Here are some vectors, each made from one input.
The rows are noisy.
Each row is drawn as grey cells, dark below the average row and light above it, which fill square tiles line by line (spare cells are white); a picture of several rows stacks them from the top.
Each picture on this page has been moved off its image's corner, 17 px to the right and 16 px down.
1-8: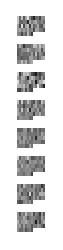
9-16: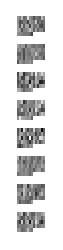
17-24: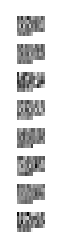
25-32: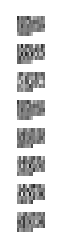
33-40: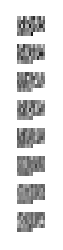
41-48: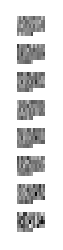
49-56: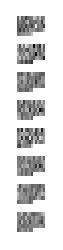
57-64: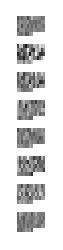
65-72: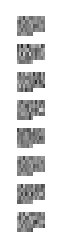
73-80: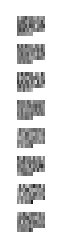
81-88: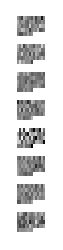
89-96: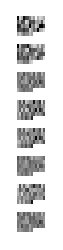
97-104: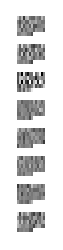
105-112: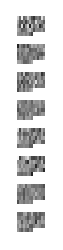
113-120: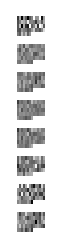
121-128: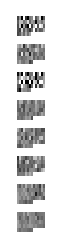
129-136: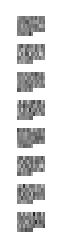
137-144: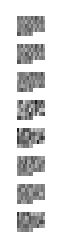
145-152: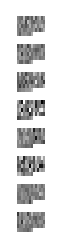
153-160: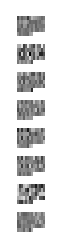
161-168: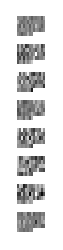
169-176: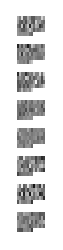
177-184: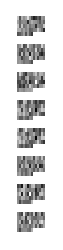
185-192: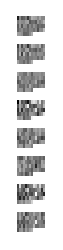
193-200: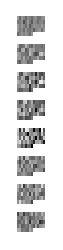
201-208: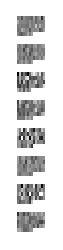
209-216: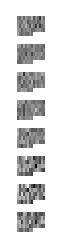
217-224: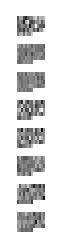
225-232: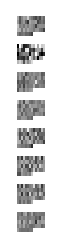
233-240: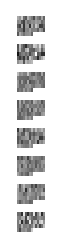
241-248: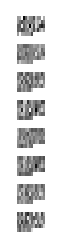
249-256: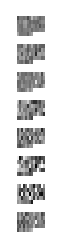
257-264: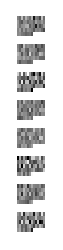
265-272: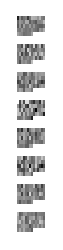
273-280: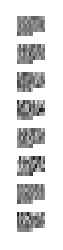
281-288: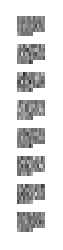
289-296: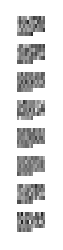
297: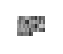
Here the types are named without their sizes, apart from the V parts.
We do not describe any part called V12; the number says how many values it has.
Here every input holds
either two labels, or a value of V12.
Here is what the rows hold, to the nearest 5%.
About 30% of them hold two labels. The rest hold a value of V12.
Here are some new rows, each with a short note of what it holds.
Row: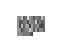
a value of V12
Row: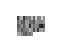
two labels
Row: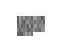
a value of V12
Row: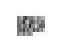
a value of V12
